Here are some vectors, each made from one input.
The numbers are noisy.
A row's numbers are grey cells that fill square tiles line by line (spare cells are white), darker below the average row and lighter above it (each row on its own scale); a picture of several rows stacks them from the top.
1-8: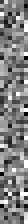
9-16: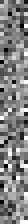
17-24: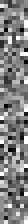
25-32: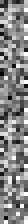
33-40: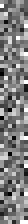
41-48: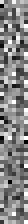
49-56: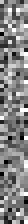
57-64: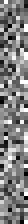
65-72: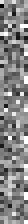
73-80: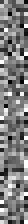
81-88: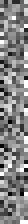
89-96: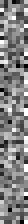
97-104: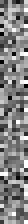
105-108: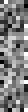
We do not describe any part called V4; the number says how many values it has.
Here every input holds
either a point on a 5-point line and a value of V4, or a list of up to two points on a 5-point circle.
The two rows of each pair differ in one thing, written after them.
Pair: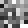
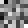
the place on the 5-point circle in item 1 of the list
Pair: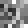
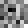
the place on the 5-point circle in item 1 of the list
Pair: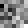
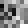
the place on the 5-point circle in item 2 of the list
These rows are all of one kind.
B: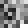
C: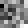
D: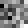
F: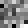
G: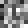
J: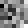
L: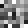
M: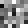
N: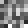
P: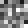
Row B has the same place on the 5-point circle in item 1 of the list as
C, D and J.
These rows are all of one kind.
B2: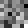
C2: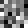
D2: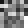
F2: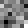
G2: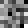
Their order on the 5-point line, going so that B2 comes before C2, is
F2, B2, C2, D2, G2.
